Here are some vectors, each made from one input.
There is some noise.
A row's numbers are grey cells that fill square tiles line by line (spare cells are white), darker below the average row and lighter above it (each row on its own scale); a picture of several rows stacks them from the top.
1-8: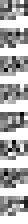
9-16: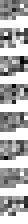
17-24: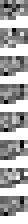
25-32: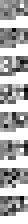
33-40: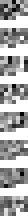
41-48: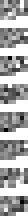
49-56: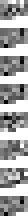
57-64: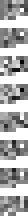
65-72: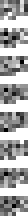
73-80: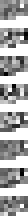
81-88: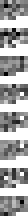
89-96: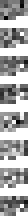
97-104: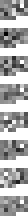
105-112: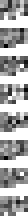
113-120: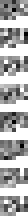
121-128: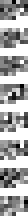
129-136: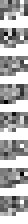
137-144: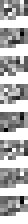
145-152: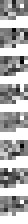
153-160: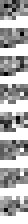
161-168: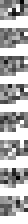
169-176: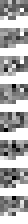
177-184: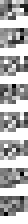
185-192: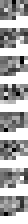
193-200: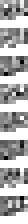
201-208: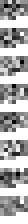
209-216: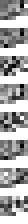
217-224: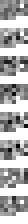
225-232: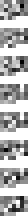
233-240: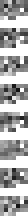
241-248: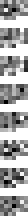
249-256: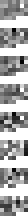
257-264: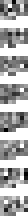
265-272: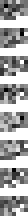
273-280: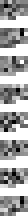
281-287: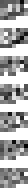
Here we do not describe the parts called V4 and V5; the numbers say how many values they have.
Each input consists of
a true/false value and a value of V4, together with either a point on an 11-point circle, or a value of V5.
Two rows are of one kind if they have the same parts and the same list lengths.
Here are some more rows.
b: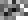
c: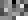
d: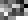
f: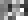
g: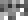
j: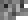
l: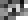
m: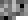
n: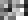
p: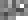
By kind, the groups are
b, c, f, g, n, p
d, j, l, m

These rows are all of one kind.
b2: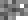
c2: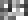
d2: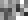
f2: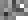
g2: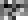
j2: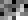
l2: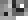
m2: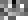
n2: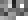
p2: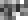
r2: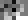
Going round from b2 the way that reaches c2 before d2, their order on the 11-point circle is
b2, l2, n2, m2, j2, c2, r2, g2, p2, d2, f2.
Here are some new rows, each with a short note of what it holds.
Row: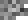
a true/false value, a value of V4 and a value of V5
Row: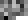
a true/false value, a value of V4 and a value of V5
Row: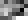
a true/false value, a value of V4 and a value of V5
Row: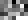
a point on an 11-point circle, a true/false value and a value of V4
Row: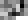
a true/false value, a value of V4 and a value of V5
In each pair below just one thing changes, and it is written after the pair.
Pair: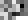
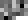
the value of V5
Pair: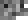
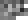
the value of V4
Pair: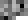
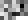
the value of V5
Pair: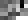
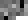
the value of V5
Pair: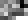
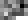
the value of V4
